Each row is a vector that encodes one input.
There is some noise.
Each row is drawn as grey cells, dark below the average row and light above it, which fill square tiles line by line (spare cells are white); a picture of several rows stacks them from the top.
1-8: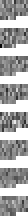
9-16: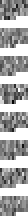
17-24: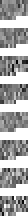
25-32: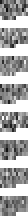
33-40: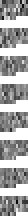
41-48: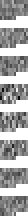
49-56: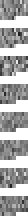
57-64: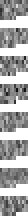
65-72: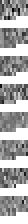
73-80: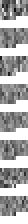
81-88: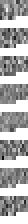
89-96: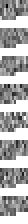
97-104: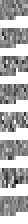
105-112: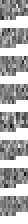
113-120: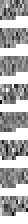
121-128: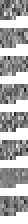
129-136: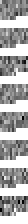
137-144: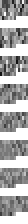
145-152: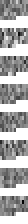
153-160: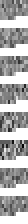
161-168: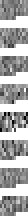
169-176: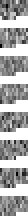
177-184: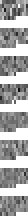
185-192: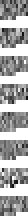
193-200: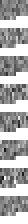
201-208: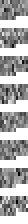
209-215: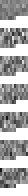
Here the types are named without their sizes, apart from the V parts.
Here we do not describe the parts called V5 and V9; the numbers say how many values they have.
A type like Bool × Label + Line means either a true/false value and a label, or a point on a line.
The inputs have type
(Bool × Bool × Bool × Bool + Line) × V5 + V9.
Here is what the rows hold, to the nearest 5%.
About 75% of them hold a value of V5, together with either a point on a line, or four true/false values. The rest hold a value of V9.
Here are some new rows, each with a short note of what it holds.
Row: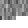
four true/false values and a value of V5
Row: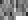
a value of V9
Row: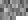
four true/false values and a value of V5
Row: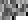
a value of V9
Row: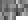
a point on a line and a value of V5
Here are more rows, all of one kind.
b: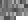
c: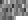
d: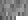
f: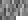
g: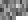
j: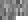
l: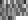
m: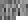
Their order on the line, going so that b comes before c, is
j, g, l, m, f, b, d, c.
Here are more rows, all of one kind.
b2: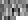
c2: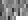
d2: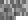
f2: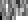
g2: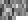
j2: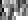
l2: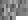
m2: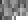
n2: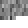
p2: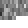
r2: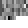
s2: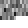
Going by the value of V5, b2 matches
l2, m2, n2 and s2.
